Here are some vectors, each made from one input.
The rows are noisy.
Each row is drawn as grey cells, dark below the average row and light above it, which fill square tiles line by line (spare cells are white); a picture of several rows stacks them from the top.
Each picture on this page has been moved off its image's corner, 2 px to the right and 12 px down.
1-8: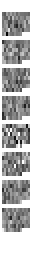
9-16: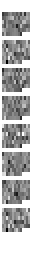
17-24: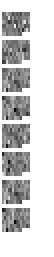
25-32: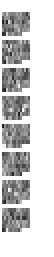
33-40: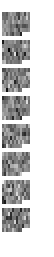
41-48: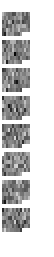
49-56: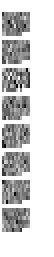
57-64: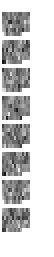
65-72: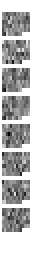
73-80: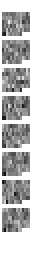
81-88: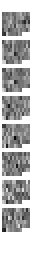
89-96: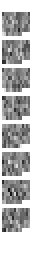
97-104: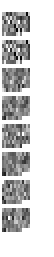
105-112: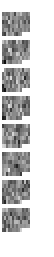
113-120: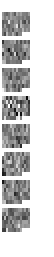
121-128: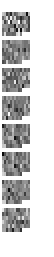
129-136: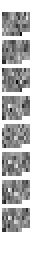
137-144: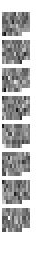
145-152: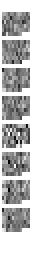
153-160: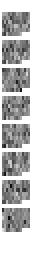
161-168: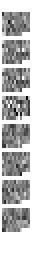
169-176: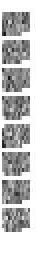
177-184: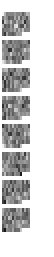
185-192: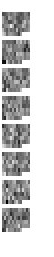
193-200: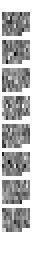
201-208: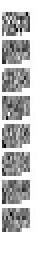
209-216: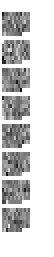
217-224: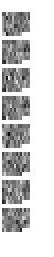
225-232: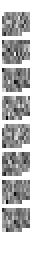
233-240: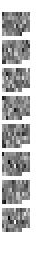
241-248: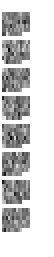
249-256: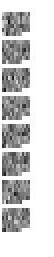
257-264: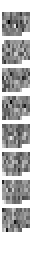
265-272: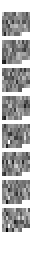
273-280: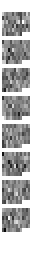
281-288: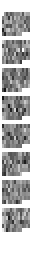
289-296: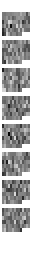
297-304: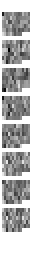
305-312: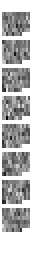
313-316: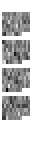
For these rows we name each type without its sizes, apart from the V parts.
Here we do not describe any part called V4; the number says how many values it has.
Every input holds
a list of items, each either a point on a circle, or a true/false value and a value of V4.
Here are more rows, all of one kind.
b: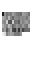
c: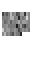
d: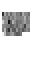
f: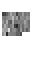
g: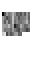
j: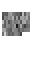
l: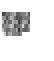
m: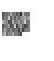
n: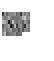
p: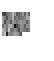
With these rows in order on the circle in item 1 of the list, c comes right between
f and j.
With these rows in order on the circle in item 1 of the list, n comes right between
d and m.
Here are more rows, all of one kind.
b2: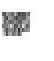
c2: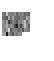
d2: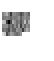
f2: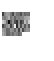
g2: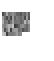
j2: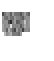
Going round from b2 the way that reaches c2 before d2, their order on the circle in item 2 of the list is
b2, f2, c2, g2, d2, j2.
